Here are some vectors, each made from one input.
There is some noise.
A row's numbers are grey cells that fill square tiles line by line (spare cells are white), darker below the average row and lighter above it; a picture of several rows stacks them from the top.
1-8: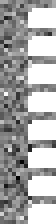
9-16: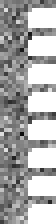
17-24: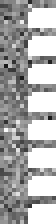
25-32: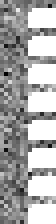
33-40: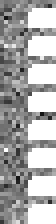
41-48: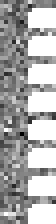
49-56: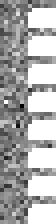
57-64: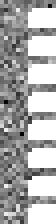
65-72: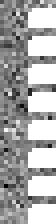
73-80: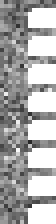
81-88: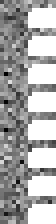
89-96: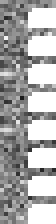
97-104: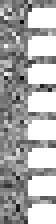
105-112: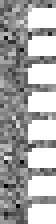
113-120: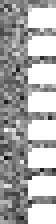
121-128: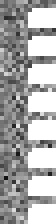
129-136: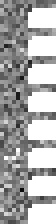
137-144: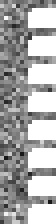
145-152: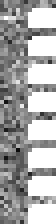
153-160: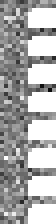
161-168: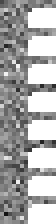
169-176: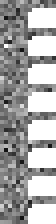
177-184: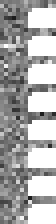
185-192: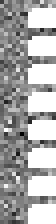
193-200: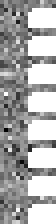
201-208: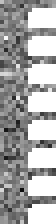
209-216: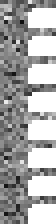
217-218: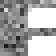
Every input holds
one of 7 labels and four true/false values.
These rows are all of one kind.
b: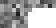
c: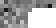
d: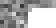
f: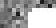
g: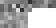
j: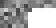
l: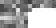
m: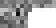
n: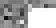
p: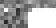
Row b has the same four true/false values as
j, m and p.
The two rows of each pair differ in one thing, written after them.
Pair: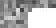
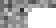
one of the four true/false values
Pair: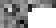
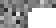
one of the four true/false values
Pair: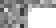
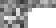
one of the four true/false values
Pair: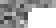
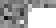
the label
